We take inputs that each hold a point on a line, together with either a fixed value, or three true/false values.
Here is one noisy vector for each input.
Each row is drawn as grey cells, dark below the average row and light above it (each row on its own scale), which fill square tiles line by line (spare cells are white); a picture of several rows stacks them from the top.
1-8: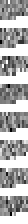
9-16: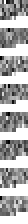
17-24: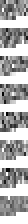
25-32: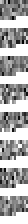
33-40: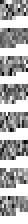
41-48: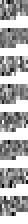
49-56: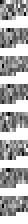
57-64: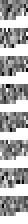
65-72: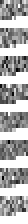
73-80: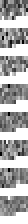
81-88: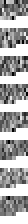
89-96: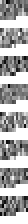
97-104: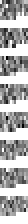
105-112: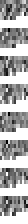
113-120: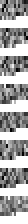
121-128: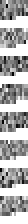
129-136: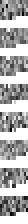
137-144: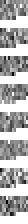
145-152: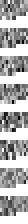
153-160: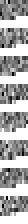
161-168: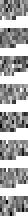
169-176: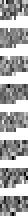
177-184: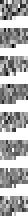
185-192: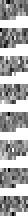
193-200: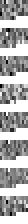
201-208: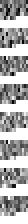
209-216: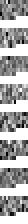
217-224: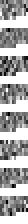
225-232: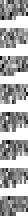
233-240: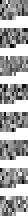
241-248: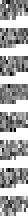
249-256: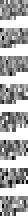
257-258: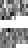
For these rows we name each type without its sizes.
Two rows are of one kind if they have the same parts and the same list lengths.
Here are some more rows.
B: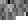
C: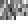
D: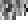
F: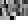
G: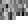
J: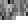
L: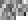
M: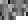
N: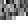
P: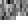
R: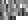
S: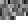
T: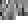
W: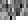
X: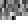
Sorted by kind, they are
B, J, M, N, P, S
C, D, F, G, L, R, T, W, X

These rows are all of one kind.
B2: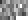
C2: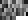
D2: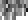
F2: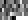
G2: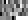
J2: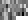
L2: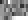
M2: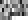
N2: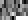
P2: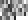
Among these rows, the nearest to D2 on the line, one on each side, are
F2 and P2.
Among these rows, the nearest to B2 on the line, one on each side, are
C2 and M2.
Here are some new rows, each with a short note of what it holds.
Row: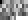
a point on a line and three true/false values
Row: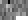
a point on a line
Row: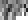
a point on a line and three true/false values
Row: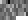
a point on a line
